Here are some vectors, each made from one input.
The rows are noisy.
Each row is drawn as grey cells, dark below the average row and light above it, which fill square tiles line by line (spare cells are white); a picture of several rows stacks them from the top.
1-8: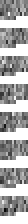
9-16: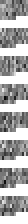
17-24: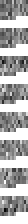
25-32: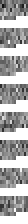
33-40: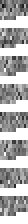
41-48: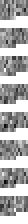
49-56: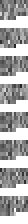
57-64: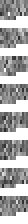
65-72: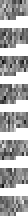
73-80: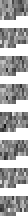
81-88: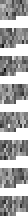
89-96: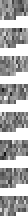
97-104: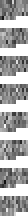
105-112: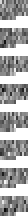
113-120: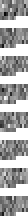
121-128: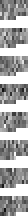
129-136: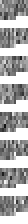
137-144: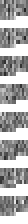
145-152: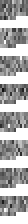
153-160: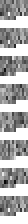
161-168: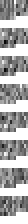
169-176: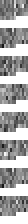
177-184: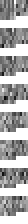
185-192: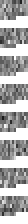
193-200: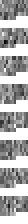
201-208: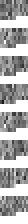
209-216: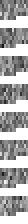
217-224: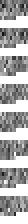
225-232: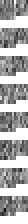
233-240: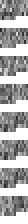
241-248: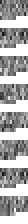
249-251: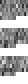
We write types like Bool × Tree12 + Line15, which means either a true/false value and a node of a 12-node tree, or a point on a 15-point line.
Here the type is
Bool × Bool × Bool × Bool + (Circle9 + Unit) × Line5.
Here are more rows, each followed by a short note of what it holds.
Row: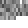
a point on a 9-point circle and a point on a 5-point line
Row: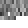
a point on a 5-point line
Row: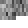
four true/false values
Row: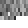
a point on a 5-point line
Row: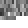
a point on a 5-point line
